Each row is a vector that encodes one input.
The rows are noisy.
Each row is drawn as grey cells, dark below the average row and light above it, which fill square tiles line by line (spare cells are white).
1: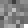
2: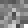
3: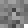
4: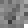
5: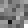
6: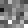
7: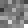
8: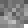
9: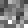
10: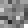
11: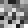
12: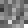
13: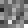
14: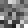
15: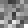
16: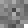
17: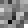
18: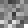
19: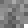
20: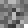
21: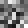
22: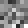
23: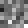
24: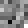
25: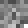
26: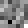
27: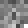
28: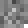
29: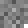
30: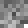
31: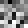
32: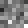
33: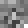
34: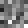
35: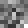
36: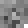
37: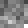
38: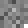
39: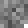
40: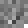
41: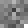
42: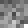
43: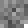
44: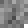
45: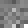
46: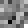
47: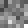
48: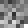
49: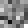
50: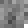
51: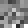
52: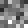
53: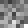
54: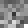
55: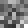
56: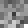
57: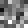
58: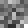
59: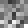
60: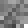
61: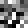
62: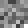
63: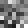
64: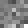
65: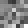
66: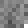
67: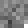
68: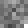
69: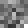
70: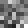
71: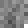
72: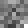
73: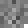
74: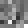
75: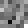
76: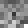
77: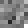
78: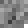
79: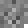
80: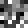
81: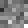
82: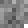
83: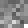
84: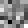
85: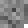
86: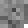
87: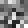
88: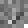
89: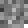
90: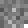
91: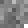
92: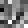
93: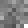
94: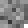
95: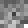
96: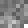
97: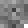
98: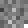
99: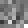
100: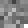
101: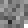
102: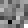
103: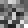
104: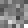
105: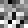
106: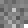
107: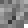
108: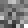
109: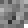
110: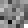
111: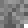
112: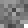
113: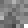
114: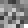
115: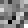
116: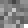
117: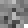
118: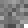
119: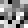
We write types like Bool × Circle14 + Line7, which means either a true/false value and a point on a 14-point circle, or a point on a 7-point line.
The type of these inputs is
Line8 + Line9.
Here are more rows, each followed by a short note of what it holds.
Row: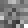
a point on a 9-point line
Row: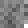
a point on a 9-point line
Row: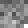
a point on an 8-point line
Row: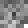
a point on an 8-point line
